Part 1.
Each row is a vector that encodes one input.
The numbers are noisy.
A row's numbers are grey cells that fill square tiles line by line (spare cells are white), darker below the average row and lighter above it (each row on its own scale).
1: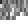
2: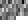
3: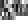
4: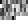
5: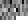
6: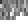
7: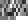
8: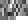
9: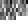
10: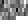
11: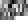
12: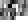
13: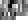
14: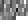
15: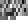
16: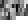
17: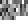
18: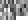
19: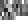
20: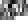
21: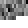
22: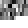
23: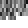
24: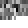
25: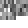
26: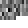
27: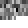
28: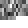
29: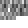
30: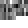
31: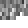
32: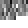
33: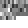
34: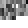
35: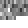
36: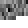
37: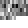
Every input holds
one of 7 labels.
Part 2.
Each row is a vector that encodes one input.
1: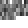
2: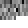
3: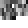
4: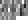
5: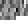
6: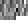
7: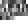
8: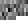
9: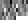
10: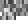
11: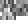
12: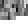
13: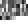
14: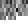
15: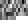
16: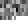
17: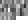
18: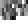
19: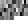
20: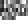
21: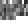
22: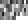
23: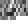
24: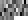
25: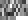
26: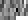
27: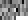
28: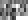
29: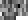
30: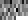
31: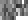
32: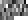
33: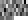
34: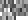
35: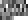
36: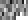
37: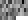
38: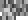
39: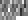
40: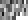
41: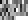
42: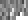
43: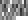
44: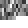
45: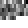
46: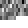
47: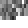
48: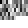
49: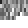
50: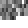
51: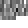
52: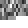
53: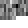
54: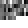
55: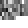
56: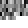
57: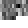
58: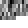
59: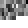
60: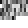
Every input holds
one of 8 labels.
